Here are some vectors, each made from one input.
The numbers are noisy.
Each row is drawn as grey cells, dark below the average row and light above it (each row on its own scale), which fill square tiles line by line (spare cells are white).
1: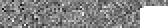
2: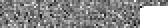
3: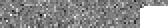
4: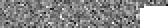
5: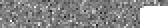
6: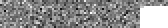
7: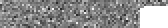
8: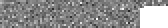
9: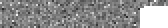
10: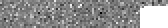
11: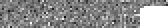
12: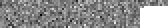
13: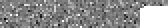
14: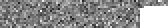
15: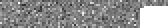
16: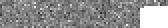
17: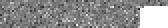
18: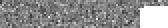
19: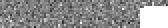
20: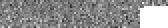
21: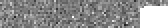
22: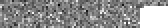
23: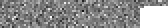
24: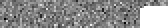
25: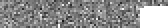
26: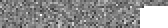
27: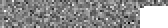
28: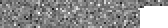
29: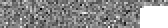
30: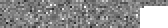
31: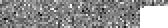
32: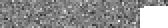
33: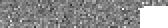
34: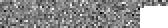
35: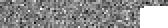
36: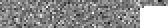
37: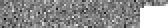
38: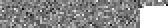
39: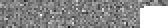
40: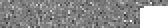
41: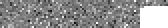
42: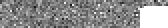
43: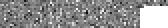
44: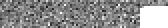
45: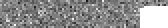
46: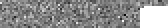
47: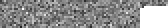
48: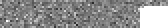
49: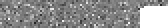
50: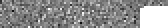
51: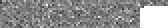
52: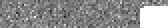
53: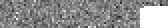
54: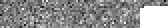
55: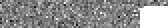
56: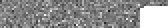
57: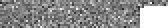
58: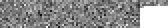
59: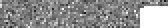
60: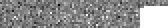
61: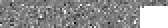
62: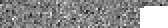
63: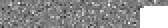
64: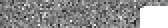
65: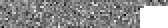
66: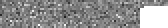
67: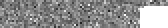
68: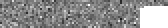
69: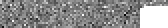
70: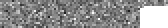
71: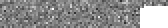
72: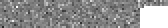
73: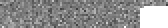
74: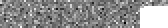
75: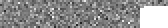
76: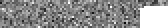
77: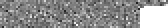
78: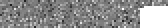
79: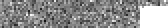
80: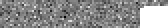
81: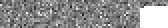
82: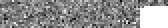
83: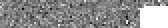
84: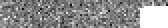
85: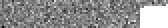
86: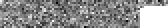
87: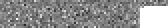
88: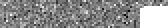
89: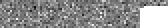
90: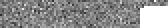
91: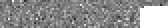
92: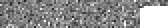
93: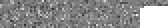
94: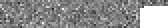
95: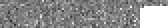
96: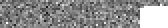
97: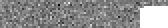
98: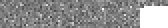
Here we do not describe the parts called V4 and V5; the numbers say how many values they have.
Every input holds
a true/false value, a value of V4 and a value of V5, together with a list of up to two points on a 6-point circle.
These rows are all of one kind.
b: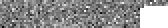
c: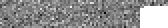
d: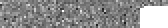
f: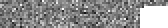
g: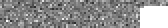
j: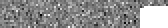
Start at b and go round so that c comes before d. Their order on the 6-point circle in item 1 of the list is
b, j, c, d, g, f.
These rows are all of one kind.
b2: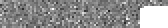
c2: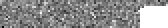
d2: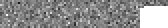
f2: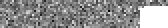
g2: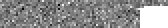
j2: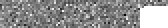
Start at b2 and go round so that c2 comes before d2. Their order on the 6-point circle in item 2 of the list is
b2, f2, c2, j2, d2, g2.
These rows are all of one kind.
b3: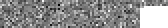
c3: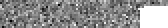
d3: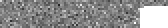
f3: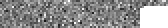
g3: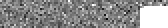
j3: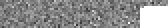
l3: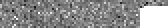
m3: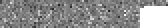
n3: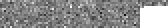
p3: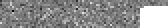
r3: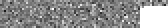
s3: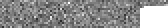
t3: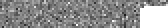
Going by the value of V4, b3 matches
c3, s3 and t3.
